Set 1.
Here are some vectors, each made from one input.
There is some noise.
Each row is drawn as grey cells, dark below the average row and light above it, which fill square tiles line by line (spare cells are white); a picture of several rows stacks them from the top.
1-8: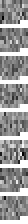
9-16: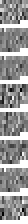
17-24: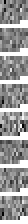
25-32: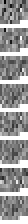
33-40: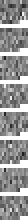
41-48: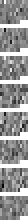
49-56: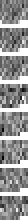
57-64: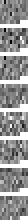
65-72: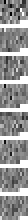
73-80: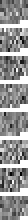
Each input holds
a point on a 12-point line.
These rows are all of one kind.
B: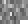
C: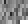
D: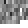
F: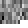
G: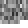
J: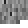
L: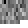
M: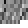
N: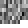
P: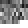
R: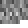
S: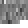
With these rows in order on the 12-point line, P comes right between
N and R.
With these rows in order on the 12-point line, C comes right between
D and J.
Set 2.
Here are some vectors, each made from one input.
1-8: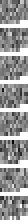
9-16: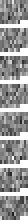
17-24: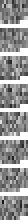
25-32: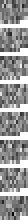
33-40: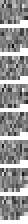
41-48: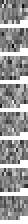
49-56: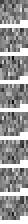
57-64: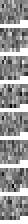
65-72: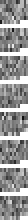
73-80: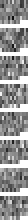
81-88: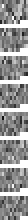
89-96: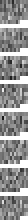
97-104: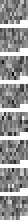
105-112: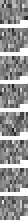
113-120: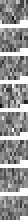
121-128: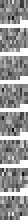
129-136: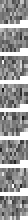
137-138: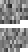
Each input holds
four true/false values.
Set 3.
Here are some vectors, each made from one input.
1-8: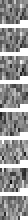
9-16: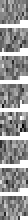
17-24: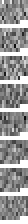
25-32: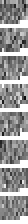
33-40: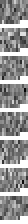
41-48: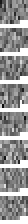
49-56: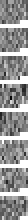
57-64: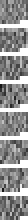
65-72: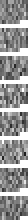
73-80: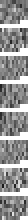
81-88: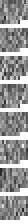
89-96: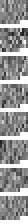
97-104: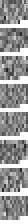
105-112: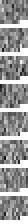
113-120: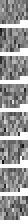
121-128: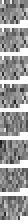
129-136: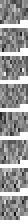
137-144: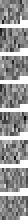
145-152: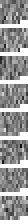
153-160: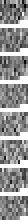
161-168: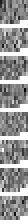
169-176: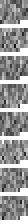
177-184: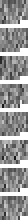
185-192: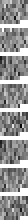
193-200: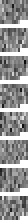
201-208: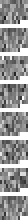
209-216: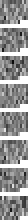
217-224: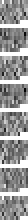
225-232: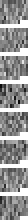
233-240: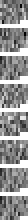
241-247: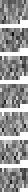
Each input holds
a point on a 19-point line.
